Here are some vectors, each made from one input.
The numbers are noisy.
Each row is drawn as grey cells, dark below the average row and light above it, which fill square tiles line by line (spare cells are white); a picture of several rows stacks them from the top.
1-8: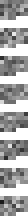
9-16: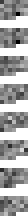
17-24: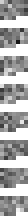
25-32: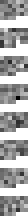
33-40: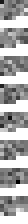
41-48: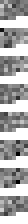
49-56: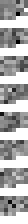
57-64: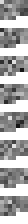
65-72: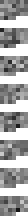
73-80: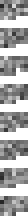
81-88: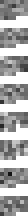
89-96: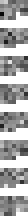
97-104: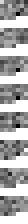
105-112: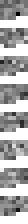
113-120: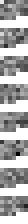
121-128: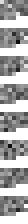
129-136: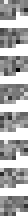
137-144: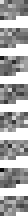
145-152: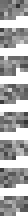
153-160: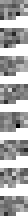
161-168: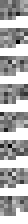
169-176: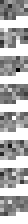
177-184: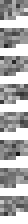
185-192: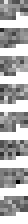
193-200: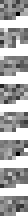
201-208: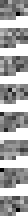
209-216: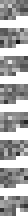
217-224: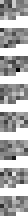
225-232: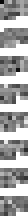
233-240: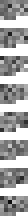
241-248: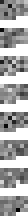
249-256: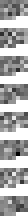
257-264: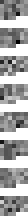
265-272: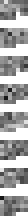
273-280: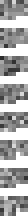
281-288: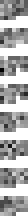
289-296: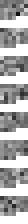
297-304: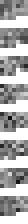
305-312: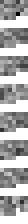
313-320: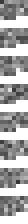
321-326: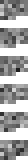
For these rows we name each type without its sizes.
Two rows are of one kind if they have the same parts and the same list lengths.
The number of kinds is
3.
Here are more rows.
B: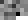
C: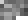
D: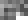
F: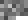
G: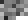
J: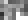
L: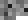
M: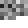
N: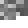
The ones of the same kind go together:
B, G, L, M
C, D, F, N
J

